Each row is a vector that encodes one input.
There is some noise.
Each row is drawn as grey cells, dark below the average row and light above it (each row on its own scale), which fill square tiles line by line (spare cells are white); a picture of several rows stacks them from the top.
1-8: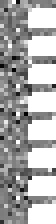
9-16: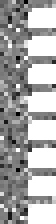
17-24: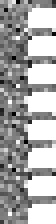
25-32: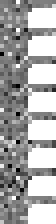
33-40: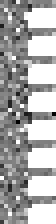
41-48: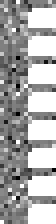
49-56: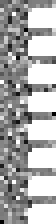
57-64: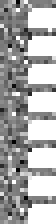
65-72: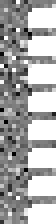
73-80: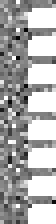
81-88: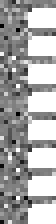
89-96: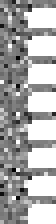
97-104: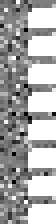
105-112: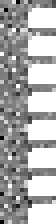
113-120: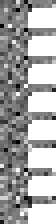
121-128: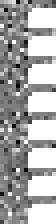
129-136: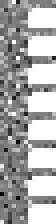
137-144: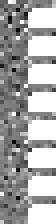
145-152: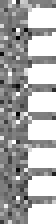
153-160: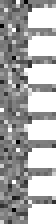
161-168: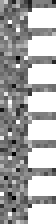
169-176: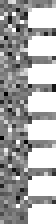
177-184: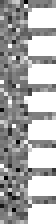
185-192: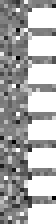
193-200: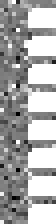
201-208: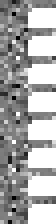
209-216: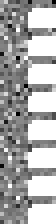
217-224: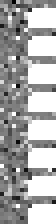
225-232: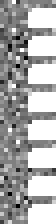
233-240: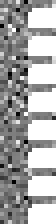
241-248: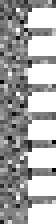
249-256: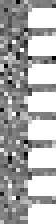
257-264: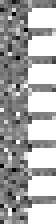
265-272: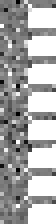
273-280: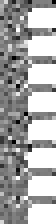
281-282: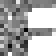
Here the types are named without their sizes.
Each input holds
two labels.
